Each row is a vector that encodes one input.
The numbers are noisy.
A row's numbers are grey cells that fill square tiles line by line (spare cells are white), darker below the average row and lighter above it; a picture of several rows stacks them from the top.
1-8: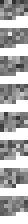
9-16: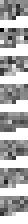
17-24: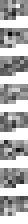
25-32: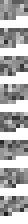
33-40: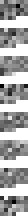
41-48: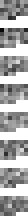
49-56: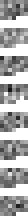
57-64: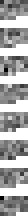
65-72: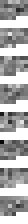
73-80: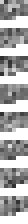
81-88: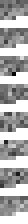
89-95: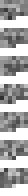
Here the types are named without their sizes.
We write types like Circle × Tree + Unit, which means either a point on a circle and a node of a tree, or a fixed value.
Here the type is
Bool × Circle + Tree.
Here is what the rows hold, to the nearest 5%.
About 60% of them hold a point on a circle and a true/false value. The rest hold a node of a tree.
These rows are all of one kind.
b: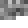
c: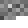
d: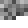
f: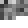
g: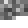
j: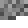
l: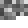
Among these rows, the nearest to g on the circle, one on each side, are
c and d.
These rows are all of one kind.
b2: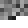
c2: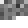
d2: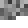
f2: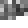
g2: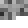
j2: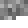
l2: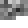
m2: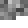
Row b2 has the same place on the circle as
d2 and g2.
